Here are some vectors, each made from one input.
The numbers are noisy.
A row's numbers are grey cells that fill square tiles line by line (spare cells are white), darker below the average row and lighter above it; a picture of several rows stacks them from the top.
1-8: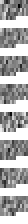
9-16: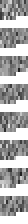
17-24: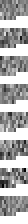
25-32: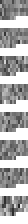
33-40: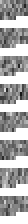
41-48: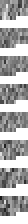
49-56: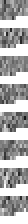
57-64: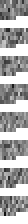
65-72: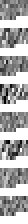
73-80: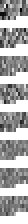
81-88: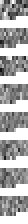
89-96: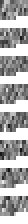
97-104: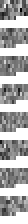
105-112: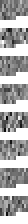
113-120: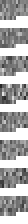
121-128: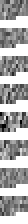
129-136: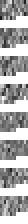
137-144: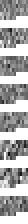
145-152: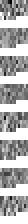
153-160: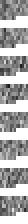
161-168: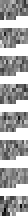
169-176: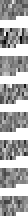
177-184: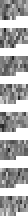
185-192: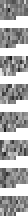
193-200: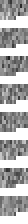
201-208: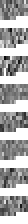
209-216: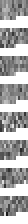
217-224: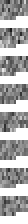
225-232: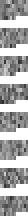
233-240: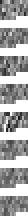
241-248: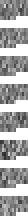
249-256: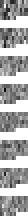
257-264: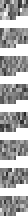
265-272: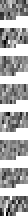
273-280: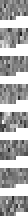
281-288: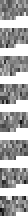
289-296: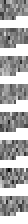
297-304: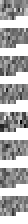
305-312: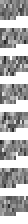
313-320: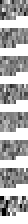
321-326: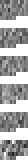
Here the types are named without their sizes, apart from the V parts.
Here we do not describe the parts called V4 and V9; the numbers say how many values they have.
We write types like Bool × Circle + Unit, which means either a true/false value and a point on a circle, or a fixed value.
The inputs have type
Bool × Bool × Bool × V9 + (Tree + Unit) × V4.
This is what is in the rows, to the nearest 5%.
About 35% of them hold three true/false values and a value of V9. The rest hold a value of V4, together with either a fixed value, or a node of a tree.
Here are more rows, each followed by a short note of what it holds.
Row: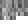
three true/false values and a value of V9
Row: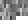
three true/false values and a value of V9
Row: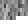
three true/false values and a value of V9
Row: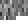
a node of a tree and a value of V4
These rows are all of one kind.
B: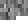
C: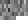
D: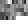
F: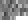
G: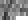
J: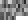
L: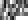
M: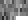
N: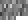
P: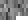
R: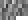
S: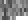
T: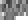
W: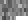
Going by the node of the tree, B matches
G, J, P and T.
